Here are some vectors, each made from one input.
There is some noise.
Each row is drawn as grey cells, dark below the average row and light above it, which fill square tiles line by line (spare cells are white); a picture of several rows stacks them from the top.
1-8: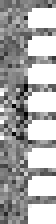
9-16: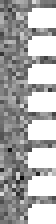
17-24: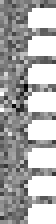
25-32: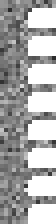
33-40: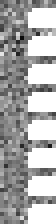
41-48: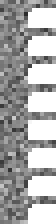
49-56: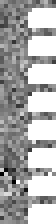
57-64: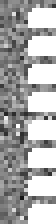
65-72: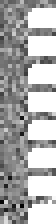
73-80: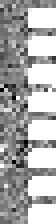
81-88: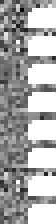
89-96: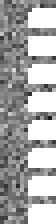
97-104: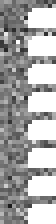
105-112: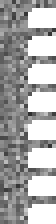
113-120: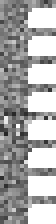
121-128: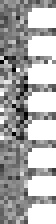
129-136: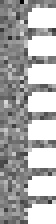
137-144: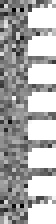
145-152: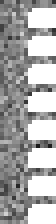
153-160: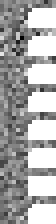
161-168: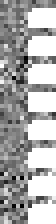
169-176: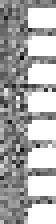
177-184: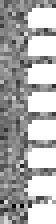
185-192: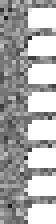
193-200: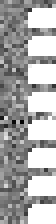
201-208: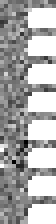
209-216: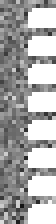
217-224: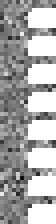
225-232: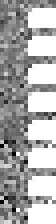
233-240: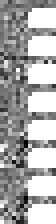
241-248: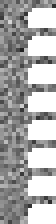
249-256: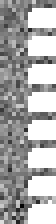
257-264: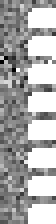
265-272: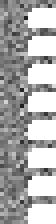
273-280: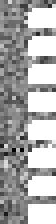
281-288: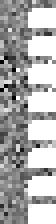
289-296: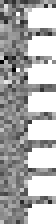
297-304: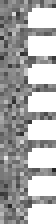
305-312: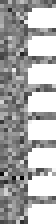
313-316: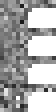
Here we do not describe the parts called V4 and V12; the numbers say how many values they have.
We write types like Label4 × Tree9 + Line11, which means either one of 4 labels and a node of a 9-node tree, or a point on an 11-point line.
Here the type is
Circle5 + (Circle16 + V4) × V12.
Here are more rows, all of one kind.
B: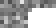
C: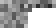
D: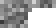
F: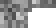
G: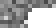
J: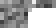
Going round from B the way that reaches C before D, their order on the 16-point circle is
B, F, J, C, D, G.
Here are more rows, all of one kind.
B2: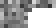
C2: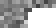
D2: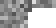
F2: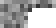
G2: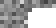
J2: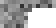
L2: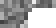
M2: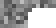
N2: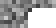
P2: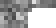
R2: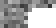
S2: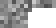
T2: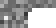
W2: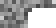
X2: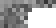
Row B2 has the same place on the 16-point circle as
D2, F2, L2 and N2.
